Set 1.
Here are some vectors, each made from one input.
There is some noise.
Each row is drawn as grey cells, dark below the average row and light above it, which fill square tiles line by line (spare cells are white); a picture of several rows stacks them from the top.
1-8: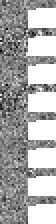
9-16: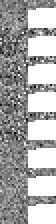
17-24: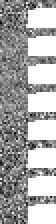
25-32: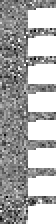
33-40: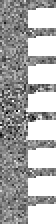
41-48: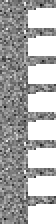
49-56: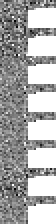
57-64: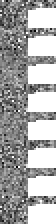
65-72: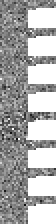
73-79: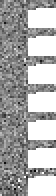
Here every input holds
either one of 5 labels, or a point on a 5-point line.
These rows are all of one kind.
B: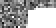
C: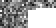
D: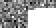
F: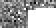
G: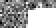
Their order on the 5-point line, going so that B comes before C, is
F, D, B, G, C.
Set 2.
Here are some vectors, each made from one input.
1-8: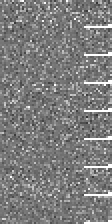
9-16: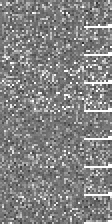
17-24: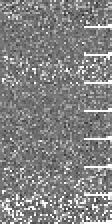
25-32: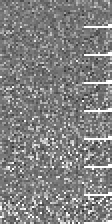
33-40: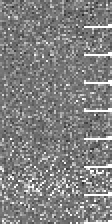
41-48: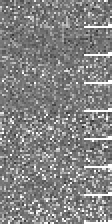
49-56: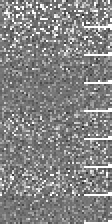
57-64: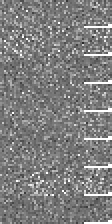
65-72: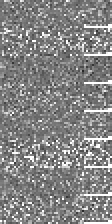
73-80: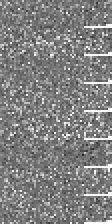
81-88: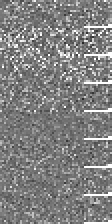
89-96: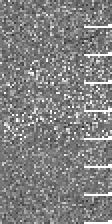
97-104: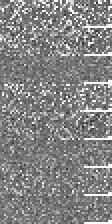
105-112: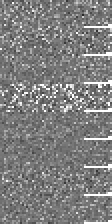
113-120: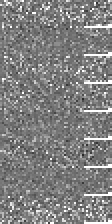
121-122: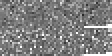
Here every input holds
either a point on an 8-point line, or a point on a 9-point line.
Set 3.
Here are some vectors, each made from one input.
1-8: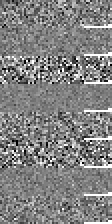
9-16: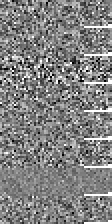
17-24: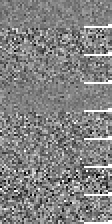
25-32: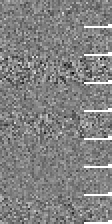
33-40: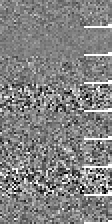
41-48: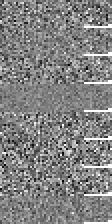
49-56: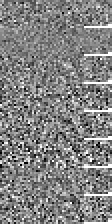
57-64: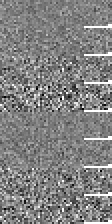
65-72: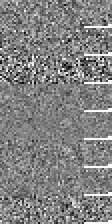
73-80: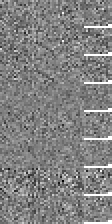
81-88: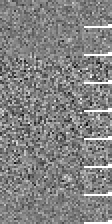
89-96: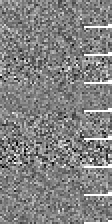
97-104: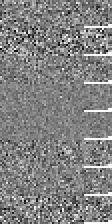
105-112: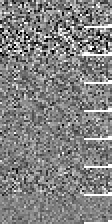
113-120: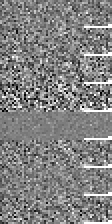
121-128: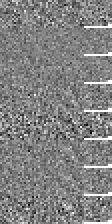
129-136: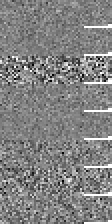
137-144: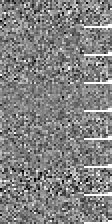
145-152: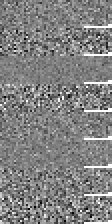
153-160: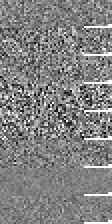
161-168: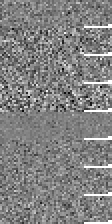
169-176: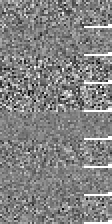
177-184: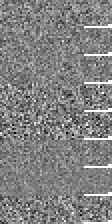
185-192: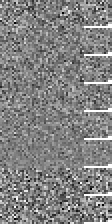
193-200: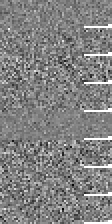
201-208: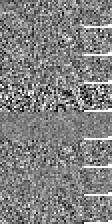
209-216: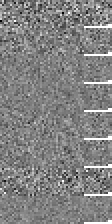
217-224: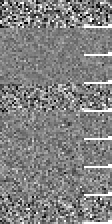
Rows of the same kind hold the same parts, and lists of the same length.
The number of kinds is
2.
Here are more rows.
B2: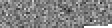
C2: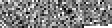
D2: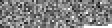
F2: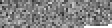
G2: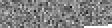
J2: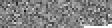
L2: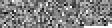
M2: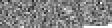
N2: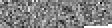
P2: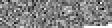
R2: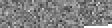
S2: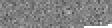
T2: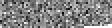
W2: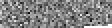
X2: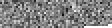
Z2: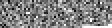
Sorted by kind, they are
B2, C2, D2, G2, J2, L2, M2, N2, P2, R2, S2, T2, W2, Z2
F2, X2

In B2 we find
a point on each of two 19-point circles.
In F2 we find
a fixed value.
